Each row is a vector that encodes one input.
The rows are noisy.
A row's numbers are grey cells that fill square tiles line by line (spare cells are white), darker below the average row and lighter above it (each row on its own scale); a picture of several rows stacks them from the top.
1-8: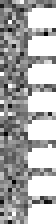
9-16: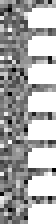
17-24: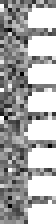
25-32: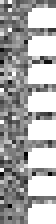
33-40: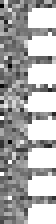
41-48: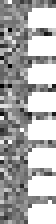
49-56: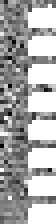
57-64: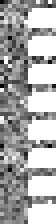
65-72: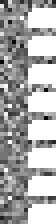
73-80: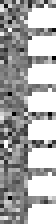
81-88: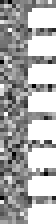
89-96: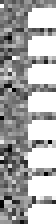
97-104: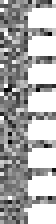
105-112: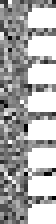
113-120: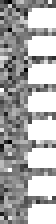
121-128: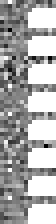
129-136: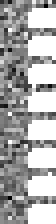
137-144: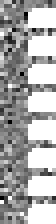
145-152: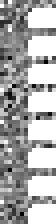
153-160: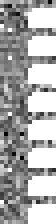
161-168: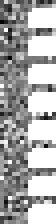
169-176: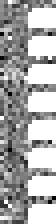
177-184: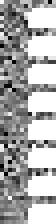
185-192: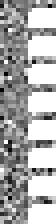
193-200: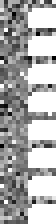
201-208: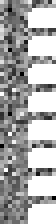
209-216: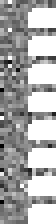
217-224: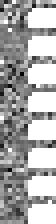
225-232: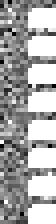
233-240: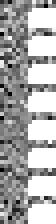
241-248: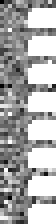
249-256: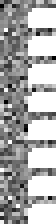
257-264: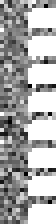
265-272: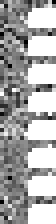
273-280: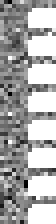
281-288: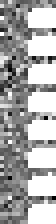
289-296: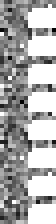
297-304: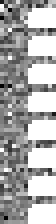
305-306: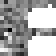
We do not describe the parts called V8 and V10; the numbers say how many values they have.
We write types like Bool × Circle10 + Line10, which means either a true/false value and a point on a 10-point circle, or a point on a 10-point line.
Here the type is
Bool × Bool × Bool × Bool × ((Line11 + Tree9) × V8 + V10).
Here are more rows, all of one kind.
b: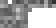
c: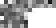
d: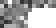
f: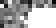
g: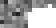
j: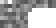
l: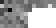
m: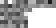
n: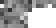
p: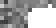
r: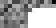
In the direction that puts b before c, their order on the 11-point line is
b, c, m, n, l, r, g, f, p, j, d.
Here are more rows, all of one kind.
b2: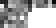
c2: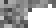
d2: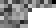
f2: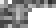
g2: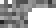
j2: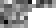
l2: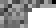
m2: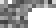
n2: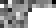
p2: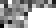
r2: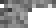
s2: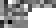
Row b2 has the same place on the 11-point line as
g2 and m2.
